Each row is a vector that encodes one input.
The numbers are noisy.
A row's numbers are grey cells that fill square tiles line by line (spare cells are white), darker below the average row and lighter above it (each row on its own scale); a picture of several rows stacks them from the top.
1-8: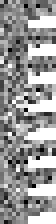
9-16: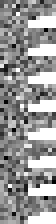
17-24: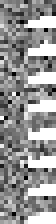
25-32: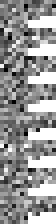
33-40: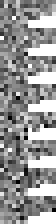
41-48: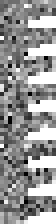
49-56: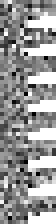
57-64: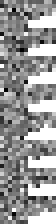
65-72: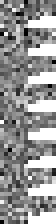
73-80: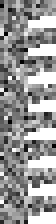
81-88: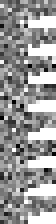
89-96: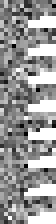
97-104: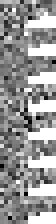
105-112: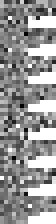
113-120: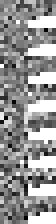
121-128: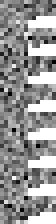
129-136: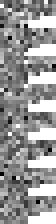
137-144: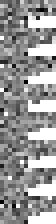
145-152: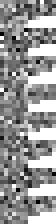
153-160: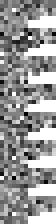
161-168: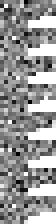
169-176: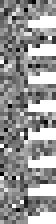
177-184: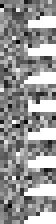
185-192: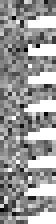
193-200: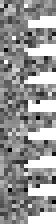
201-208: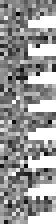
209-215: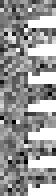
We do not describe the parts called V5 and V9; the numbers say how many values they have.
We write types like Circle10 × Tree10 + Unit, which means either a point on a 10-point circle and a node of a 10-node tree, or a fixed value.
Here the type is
(Bool × Bool × Bool + V9) × V5 + Tree8.
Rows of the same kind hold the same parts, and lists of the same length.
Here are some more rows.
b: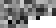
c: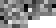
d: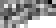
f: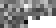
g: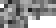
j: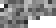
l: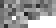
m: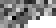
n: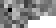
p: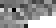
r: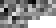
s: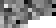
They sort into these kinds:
b, f, g, j
c, l, m, n, p, r
d, s

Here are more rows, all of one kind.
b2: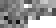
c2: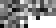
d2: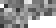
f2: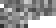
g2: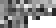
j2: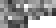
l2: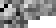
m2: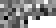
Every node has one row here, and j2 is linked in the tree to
g2.
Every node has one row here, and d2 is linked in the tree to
f2, g2, l2 and m2.
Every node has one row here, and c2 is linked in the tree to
f2.
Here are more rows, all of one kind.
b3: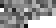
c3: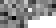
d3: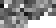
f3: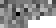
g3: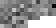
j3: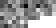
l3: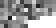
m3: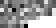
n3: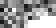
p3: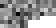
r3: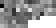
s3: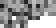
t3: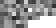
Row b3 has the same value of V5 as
f3, m3, p3 and r3.
